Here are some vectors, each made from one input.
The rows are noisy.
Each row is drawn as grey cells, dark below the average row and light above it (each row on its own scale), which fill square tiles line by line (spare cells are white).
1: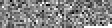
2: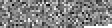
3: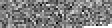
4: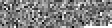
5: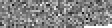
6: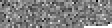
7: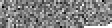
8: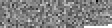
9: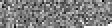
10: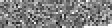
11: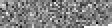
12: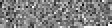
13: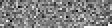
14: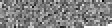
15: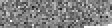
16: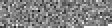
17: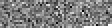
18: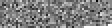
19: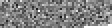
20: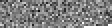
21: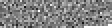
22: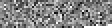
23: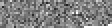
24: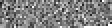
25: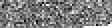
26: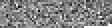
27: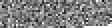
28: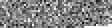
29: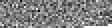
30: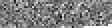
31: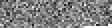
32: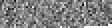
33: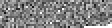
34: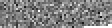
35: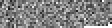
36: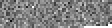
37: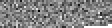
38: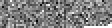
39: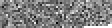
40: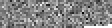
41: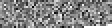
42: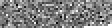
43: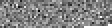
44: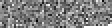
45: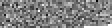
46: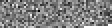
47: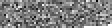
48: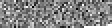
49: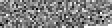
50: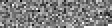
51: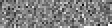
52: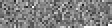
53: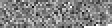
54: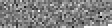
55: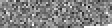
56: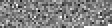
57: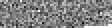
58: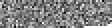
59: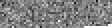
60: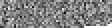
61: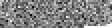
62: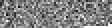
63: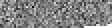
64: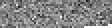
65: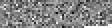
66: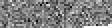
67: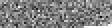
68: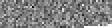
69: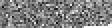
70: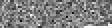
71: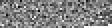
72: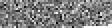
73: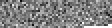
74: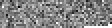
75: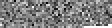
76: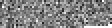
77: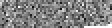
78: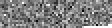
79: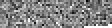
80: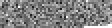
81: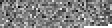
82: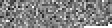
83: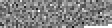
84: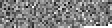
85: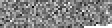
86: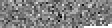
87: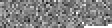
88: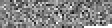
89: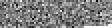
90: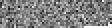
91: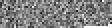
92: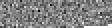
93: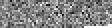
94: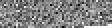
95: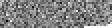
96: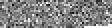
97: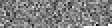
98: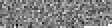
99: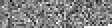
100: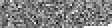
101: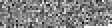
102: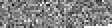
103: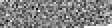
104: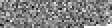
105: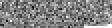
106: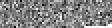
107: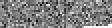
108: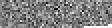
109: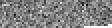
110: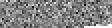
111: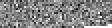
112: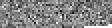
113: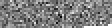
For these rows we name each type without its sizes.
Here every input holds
a label, together with either a fixed value, or four true/false values.
